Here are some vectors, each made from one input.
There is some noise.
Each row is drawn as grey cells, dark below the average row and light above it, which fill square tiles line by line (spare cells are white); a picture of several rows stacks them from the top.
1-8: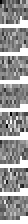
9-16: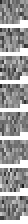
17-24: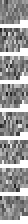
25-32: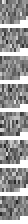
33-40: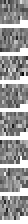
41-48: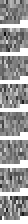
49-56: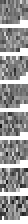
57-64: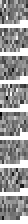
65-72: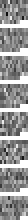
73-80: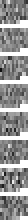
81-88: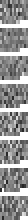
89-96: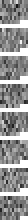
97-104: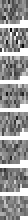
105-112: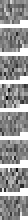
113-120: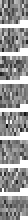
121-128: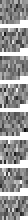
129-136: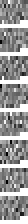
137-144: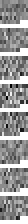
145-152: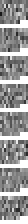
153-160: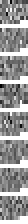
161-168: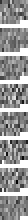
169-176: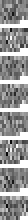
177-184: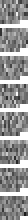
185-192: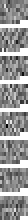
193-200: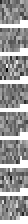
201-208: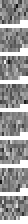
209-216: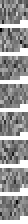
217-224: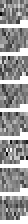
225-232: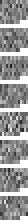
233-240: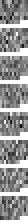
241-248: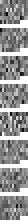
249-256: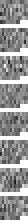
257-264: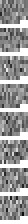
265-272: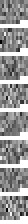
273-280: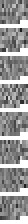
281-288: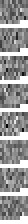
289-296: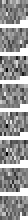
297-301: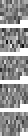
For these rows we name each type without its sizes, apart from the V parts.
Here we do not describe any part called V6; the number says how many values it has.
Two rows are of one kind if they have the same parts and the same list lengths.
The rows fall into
4 kinds.
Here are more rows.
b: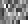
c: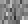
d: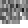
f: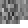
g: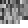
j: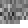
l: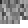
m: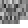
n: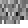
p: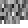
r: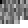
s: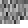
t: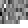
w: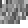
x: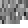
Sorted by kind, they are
b, g, l
c, j, r, t, w, x
d, f, m
n, p, s

